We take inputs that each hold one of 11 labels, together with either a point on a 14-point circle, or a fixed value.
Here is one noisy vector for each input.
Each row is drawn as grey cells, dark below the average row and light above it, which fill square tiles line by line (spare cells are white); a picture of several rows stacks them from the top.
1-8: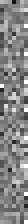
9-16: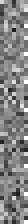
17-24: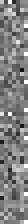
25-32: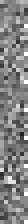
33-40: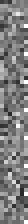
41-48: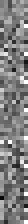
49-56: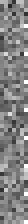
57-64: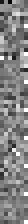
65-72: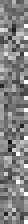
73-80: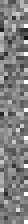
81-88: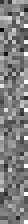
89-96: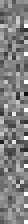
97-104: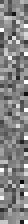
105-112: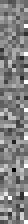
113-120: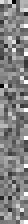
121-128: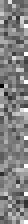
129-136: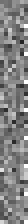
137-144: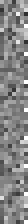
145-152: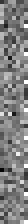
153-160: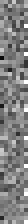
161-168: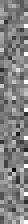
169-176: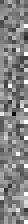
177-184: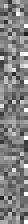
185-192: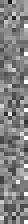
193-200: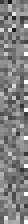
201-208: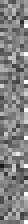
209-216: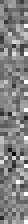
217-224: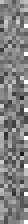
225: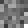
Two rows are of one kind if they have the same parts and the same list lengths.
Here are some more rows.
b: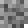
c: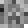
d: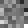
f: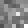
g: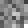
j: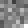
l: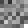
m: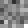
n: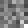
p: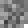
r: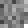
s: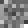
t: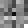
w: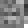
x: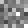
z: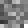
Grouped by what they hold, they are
b, d, p, s
c, f, g, j, l, m, n, r, t, w, x, z

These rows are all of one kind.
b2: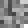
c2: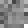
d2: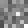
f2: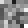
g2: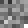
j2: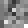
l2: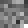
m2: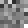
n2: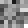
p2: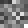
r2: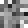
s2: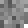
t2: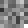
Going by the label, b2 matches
g2, r2 and s2.
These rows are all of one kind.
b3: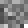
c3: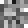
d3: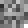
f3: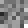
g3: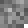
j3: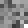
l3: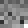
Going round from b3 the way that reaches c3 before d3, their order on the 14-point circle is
b3, j3, g3, l3, f3, c3, d3.
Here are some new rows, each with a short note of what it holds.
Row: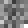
one of 11 labels
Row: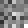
a point on a 14-point circle and one of 11 labels
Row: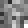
a point on a 14-point circle and one of 11 labels
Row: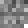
a point on a 14-point circle and one of 11 labels
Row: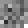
one of 11 labels
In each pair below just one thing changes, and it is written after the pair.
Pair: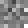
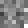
the label
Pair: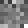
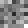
the place on the 14-point circle
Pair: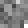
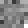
the place on the 14-point circle
